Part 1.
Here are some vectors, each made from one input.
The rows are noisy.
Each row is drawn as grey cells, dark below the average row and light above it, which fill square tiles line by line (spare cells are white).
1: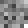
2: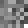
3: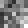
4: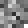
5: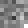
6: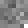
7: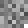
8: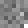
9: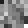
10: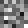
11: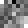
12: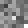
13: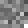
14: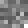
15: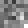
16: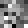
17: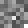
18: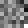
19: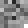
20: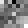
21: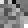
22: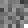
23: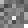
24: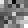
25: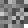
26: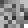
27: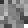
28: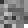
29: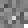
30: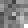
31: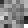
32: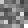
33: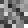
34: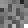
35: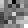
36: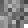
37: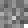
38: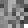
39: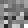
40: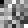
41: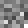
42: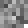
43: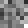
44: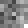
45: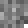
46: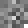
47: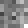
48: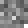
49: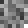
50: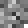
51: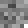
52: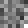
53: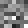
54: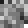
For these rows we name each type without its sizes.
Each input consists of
a point on a line.
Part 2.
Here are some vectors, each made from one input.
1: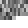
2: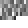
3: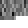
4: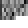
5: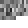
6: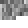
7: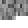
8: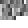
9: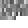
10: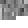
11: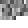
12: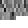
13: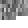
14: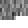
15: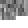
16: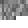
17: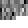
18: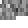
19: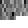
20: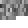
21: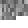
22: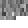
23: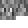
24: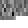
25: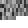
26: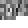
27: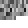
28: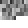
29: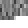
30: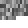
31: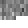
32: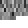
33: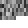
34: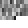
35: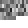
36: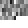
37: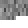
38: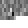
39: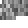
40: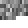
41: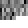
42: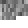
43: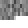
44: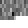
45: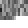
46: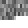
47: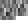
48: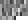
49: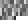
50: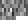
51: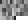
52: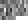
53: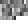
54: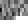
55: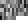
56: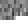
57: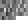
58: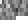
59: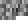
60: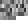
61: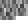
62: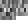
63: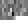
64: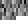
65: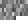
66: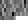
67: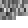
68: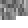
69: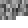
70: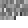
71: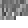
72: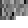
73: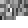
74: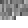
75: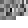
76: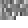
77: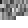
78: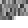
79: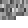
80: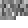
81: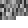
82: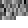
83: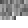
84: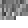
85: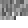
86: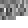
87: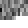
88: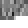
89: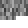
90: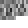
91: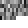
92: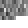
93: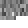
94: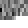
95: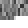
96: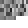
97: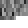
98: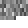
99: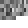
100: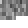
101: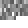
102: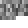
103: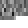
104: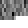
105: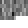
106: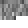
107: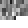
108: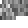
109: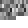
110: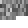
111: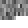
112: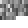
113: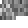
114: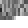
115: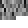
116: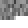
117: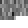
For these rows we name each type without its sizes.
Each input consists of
a point on each of two lines.
